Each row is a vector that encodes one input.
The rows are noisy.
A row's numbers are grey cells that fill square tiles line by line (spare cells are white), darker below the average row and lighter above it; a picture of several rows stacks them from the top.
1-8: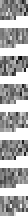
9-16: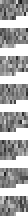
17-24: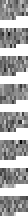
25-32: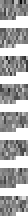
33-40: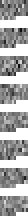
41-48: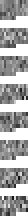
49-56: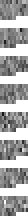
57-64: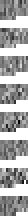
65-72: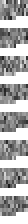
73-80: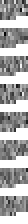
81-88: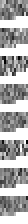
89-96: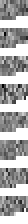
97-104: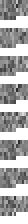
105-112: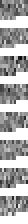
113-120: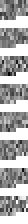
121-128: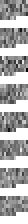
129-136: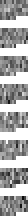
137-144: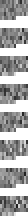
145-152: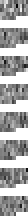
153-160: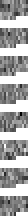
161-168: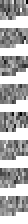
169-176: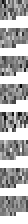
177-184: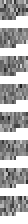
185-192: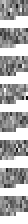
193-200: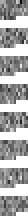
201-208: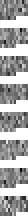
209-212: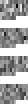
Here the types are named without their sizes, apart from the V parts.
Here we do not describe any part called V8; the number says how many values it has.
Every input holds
either a point on a circle, or a point on a line, or a value of V8.
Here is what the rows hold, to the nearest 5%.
About 55% of them hold a point on a circle. About 20% of them hold a point on a line. The rest hold a value of V8.
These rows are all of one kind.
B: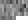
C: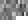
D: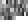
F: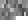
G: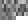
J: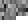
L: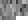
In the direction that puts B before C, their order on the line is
L, B, C, G, J, F, D.
